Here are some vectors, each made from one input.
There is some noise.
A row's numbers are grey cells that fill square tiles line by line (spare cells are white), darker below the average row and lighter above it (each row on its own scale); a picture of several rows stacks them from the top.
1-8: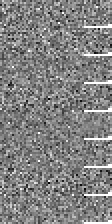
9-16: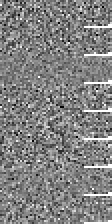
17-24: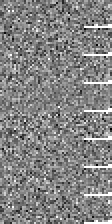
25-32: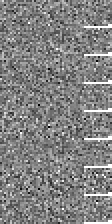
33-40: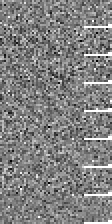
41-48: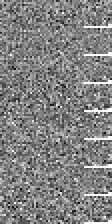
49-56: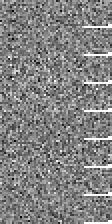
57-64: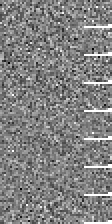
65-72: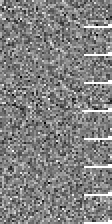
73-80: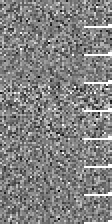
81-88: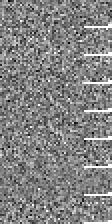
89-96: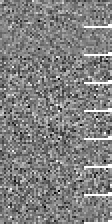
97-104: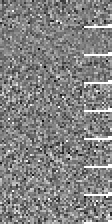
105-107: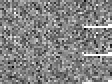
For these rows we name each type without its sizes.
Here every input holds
either a fixed value, or a label and five true/false values.
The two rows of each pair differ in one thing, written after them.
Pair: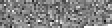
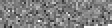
the label
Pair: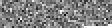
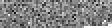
the label
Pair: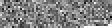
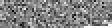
one of the five true/false values
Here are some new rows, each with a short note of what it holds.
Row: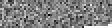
a fixed value
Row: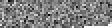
a fixed value
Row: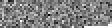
a fixed value
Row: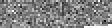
a label and five true/false values
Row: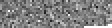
a label and five true/false values
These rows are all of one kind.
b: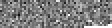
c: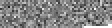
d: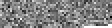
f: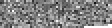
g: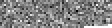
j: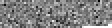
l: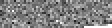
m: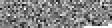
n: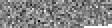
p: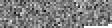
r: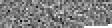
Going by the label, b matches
n and p.
